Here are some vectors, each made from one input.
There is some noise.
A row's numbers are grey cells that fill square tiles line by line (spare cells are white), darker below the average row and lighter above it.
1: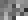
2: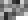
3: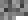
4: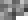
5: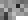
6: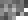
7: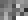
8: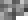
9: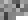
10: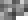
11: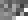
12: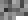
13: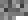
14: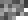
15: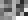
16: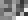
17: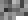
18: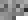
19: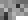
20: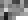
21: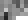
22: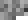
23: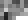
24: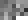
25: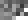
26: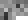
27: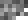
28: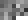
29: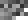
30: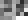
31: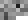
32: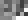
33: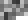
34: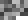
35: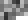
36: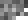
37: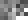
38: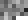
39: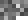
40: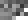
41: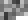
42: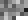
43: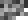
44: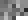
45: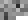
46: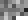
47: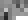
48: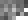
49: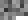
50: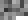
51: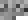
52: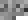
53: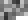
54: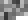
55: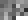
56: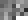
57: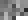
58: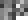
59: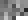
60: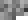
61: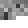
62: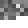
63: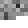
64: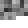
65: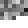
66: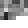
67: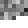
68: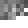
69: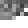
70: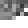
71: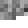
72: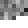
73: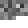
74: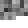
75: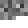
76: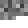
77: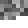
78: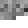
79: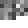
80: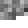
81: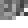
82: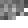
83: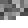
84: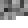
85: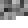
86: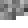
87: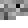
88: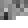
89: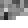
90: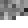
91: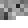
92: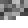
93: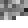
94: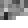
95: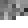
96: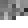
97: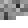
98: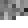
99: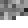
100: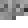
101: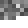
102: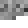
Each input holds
a point on an 8-point circle.
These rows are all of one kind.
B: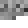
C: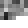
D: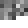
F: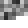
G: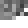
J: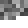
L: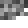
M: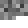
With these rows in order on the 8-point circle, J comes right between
D and M.
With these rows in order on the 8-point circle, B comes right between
D and F.
